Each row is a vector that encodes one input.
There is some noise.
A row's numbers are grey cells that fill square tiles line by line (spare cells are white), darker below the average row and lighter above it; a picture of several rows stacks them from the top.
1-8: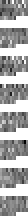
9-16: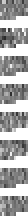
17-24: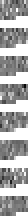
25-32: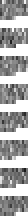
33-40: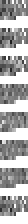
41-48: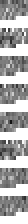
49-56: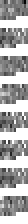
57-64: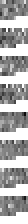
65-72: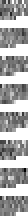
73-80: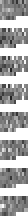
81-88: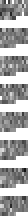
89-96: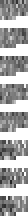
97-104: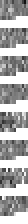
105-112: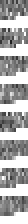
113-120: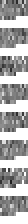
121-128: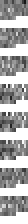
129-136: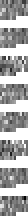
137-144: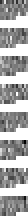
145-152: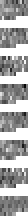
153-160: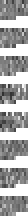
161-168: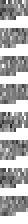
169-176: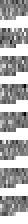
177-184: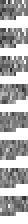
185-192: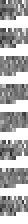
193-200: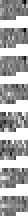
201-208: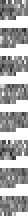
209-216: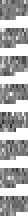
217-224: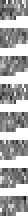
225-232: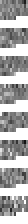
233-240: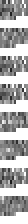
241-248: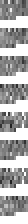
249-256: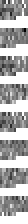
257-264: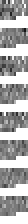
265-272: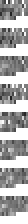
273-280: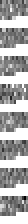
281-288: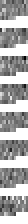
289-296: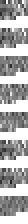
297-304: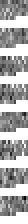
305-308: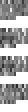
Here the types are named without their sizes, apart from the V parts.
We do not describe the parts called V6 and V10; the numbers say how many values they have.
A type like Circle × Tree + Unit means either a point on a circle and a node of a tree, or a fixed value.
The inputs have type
(Bool × Bool × Bool + V6) × V10 + Line.
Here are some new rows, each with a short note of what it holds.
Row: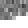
three true/false values and a value of V10
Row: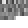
three true/false values and a value of V10
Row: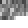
a value of V6 and a value of V10
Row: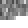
three true/false values and a value of V10
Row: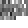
a point on a line
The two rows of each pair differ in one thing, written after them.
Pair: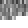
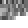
the value of V6
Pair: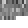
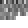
the value of V10
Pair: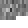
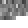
the value of V6
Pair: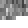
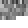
the value of V10
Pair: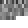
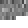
the value of V10
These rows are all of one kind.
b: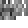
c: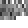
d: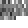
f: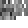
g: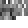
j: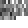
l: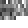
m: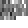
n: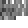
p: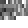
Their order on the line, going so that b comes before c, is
g, b, f, j, m, d, c, n, l, p.
